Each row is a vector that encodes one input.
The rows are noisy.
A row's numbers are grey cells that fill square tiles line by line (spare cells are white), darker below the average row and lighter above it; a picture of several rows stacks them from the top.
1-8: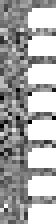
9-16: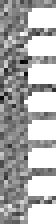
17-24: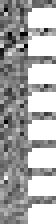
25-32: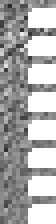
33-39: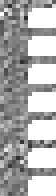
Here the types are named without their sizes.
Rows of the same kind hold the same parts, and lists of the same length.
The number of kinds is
3.
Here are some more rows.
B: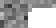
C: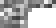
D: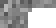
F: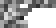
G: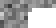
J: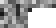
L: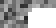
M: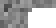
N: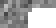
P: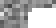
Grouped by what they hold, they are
B, C, F, G, M, P
D, L, N
J

